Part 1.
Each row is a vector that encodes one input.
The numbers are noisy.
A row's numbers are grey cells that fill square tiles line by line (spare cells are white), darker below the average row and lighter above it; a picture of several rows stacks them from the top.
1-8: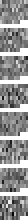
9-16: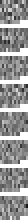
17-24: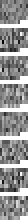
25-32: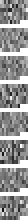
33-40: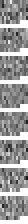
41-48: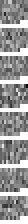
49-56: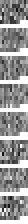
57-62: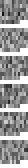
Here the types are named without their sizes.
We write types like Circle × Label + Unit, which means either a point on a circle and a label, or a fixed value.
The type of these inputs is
Line.
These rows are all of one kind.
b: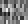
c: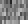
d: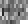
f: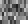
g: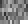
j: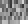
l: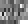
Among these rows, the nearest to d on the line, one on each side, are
f and l.
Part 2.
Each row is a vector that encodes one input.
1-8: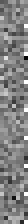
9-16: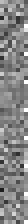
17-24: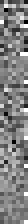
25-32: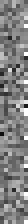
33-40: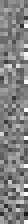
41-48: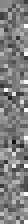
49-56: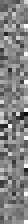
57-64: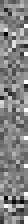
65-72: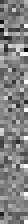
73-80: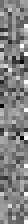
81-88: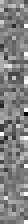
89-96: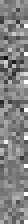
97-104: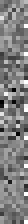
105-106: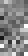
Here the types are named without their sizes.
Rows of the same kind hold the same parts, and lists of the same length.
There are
2 kinds of row.
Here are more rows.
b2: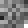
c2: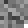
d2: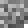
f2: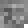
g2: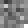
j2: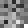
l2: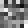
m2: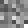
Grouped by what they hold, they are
b2, c2, d2, f2, g2, m2
j2, l2

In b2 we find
five true/false values.
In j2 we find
a fixed value.
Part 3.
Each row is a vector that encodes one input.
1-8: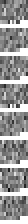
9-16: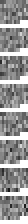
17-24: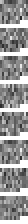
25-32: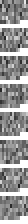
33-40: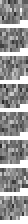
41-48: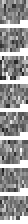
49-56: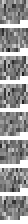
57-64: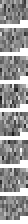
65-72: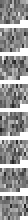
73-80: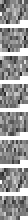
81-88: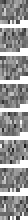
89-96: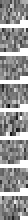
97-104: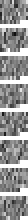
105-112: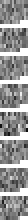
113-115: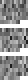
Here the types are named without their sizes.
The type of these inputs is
Label.
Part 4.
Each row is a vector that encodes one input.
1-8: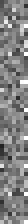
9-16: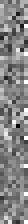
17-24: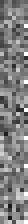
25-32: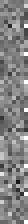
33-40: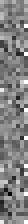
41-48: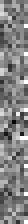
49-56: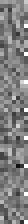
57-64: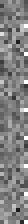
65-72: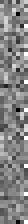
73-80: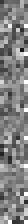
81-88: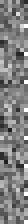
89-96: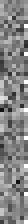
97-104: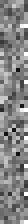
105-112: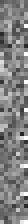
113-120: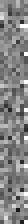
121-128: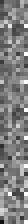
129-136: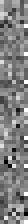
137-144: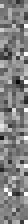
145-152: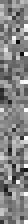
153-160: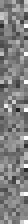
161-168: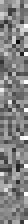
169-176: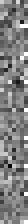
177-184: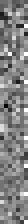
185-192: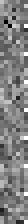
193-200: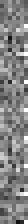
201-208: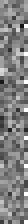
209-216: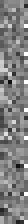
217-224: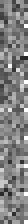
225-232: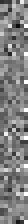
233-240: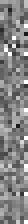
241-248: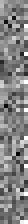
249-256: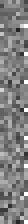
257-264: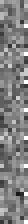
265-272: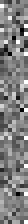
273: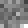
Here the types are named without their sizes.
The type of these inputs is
Circle.
